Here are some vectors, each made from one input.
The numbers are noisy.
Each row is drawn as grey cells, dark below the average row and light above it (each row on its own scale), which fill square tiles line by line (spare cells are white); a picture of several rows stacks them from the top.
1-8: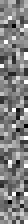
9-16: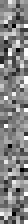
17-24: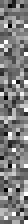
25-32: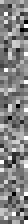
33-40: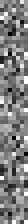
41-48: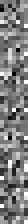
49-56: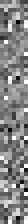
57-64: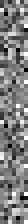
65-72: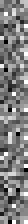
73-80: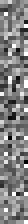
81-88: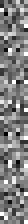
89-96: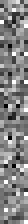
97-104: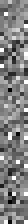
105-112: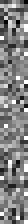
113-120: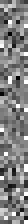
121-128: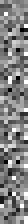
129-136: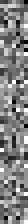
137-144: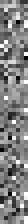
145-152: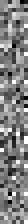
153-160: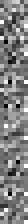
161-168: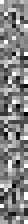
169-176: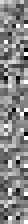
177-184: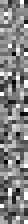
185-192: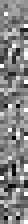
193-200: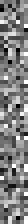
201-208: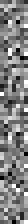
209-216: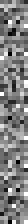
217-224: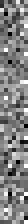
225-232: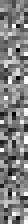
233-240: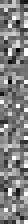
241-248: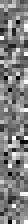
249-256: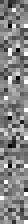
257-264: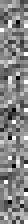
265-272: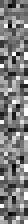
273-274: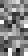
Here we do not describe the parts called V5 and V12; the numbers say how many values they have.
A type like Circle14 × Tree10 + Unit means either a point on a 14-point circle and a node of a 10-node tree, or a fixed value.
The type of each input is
Line8 + Line9 + V5 × V12.
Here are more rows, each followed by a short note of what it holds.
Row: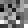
a value of V5 and a value of V12
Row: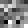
a point on a 9-point line
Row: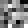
a point on a 9-point line
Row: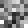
a point on an 8-point line
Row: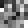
a point on an 8-point line
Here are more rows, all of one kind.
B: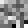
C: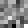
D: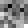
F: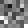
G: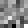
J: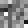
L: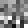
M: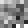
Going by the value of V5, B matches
J and M.
